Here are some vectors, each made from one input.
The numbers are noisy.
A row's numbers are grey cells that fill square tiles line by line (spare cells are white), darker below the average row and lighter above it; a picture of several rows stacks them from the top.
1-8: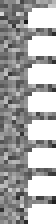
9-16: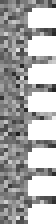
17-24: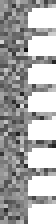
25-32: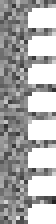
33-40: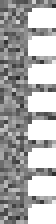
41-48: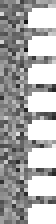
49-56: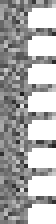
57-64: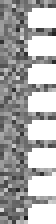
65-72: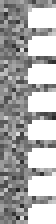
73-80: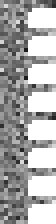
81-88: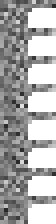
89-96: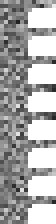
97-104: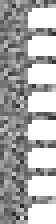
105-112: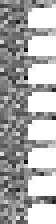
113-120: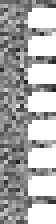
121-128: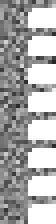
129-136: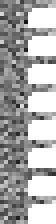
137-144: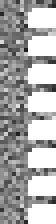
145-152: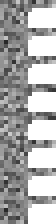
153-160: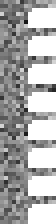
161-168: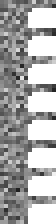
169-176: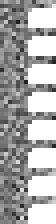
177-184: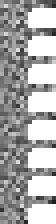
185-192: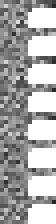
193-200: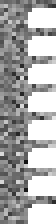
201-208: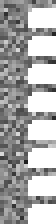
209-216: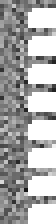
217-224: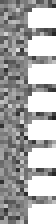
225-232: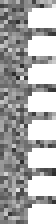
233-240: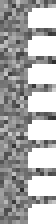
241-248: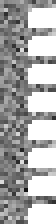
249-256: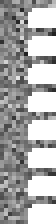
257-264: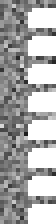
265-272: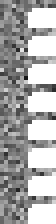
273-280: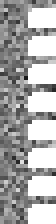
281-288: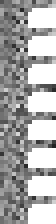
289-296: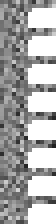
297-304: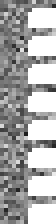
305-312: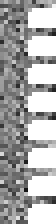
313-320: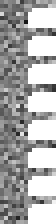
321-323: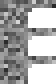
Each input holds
a point on a 6-point circle and a true/false value.
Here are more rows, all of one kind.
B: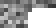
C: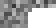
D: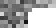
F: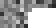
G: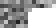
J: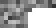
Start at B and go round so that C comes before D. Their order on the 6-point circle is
B, C, F, G, D, J.
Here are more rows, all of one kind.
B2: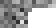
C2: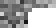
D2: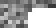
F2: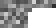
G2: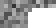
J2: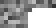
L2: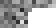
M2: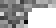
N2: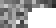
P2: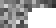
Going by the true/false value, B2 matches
C2, G2, L2 and M2.
